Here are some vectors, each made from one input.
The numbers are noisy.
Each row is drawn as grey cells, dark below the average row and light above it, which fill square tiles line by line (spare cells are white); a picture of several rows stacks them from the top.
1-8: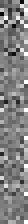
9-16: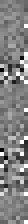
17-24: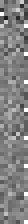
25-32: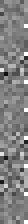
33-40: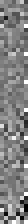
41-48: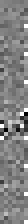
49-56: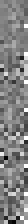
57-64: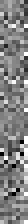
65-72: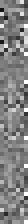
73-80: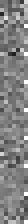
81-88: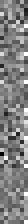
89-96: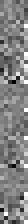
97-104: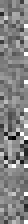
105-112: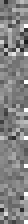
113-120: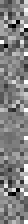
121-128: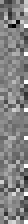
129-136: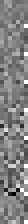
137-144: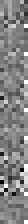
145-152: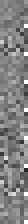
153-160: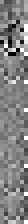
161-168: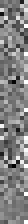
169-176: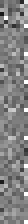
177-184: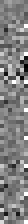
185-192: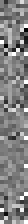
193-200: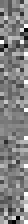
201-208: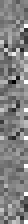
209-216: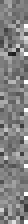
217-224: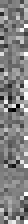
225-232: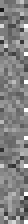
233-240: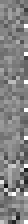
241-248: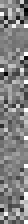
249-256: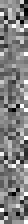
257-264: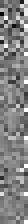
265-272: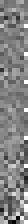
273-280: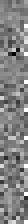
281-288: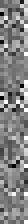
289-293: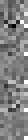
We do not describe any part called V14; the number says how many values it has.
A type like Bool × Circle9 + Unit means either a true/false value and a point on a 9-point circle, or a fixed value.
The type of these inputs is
Bool × V14 + Tree9.
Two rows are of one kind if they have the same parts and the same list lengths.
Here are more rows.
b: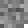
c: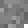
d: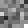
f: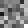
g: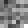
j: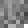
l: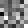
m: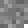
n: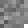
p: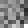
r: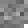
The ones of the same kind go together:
b, c, f, j, l, m, n, p, r
d, g

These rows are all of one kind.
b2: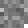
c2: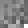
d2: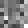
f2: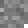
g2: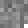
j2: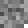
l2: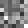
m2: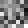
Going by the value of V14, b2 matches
f2 and l2.
